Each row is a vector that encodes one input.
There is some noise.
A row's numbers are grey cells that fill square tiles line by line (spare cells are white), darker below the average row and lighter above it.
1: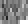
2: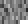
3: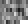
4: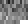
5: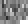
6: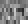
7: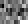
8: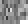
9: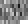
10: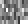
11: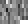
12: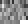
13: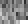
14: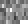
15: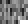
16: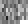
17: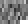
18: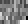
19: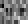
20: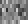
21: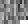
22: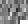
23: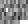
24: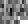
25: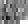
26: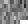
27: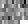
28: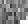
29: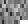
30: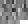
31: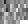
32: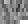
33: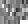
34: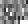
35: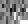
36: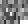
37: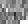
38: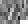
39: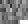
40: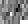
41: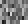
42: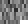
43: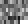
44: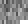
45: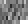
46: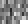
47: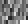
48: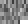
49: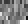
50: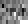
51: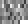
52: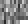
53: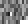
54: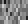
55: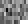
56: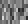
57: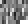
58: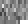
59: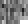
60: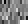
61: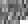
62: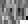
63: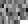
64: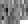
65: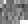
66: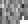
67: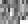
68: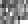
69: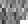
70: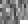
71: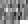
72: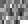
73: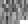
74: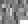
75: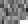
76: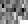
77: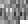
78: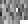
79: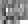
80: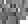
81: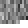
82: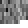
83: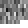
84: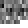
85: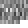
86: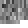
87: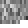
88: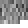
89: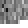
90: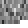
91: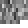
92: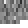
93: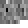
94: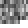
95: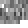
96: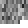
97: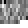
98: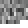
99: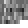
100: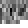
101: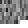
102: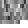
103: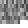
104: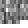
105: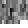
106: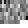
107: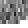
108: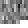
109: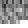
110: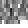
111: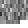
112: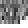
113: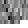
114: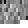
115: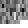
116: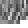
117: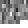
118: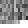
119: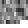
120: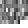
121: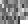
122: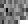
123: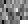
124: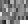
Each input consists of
one of 6 labels and a point on a 5-point line, together with either one of 6 labels, or four true/false values.
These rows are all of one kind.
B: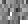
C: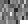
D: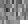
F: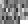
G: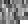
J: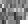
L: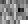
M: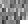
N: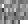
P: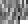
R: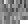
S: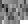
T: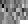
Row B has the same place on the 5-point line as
C, F, G and P.
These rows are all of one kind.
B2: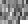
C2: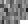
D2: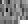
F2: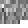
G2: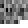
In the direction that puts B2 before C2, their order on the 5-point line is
B2, F2, C2, D2, G2.
